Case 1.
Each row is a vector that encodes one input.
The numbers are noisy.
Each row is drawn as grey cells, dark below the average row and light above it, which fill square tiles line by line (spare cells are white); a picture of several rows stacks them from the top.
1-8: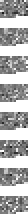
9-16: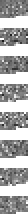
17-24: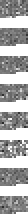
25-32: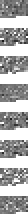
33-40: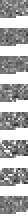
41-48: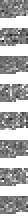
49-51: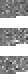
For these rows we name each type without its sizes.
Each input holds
a point on a line, together with either a fixed value, or three true/false values.
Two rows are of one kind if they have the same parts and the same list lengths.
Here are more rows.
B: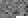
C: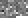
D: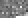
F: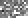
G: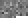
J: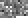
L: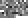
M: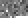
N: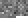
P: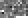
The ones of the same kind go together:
B, C, D, F, G, N, P
J, L, M

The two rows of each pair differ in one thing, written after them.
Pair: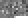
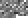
one of the three true/false values
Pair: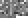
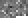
one of the three true/false values
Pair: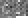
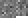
one of the three true/false values
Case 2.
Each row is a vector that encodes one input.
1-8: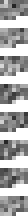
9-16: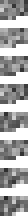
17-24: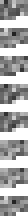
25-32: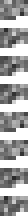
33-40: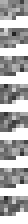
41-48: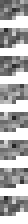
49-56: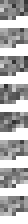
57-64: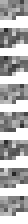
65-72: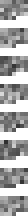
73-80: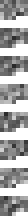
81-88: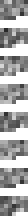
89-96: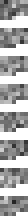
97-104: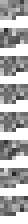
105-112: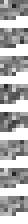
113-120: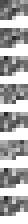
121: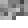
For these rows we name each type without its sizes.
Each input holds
either a label, or a point on a line.
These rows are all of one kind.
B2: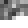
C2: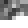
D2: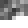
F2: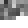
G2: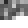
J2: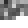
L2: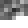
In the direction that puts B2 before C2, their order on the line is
F2, J2, G2, B2, C2, D2, L2.
